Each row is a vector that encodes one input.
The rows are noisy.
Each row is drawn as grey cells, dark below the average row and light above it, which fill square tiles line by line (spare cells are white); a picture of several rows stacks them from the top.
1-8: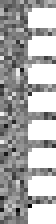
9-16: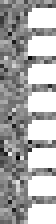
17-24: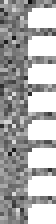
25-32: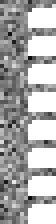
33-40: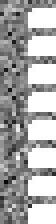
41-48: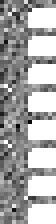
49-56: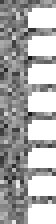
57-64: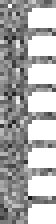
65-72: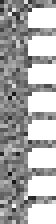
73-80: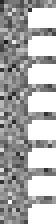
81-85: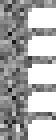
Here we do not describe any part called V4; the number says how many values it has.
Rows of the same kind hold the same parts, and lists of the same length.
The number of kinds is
2.
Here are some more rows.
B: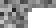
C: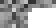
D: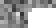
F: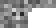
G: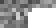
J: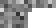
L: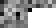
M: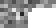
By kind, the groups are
B, D
C, F, G, J, L, M

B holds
one of 6 labels and a value of V4.
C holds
a point on a 6-point line and a value of V4.
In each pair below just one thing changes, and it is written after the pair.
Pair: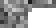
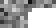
the place on the 6-point line
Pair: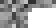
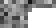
the value of V4
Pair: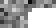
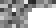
the value of V4
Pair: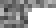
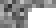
the value of V4
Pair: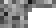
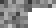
the value of V4
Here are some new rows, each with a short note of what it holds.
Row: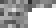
a point on a 6-point line and a value of V4
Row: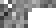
one of 6 labels and a value of V4
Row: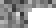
one of 6 labels and a value of V4
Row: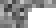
a point on a 6-point line and a value of V4
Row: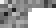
one of 6 labels and a value of V4
